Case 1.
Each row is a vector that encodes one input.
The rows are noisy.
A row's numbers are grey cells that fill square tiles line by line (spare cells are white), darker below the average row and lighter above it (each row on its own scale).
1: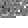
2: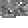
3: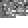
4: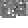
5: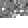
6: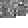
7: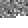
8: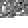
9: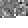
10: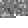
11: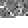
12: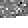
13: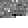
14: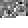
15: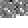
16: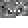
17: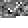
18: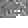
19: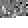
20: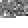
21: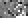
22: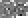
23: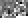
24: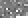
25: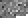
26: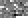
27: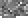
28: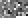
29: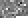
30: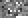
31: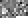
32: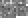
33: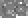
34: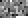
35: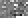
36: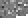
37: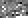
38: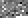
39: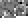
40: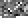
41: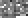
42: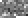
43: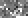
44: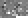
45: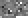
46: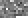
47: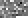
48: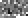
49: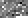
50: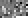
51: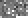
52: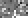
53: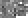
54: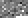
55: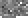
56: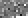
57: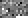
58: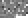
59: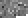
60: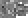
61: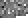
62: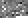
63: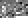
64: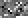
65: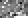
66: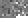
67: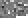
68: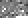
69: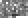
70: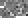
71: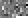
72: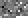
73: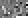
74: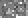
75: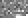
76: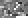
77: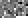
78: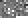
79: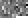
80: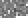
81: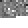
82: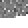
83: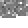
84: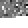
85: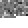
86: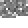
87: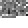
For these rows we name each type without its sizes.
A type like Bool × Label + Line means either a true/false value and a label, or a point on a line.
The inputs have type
Label × Label.
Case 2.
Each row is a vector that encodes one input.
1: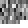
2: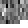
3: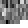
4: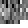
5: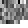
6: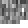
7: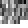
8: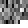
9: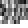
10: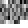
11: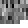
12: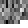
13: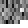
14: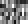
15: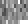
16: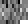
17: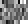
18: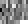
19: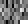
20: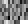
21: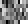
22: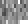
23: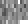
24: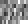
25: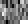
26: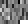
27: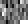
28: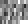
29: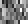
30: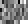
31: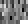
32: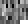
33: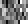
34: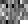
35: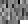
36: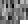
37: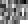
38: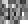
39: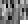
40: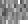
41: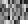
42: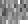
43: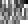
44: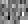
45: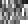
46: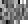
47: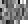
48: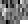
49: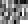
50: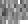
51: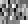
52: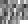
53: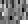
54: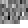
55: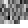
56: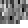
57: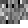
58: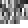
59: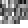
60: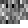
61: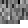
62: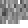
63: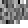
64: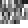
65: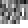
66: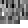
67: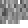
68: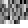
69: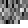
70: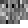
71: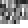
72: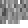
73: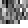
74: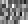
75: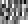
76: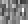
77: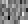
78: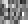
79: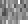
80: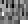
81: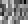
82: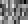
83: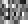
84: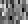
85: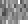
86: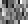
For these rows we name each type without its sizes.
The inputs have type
Bool × (Tree + Unit).
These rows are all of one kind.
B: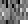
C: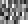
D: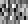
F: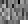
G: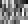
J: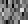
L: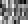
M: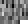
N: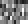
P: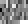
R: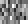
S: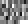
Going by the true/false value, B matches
F, J and M.
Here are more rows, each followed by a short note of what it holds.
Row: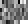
a node of a tree and a true/false value
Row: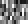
a node of a tree and a true/false value
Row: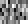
a node of a tree and a true/false value
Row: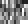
a node of a tree and a true/false value
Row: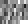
a true/false value
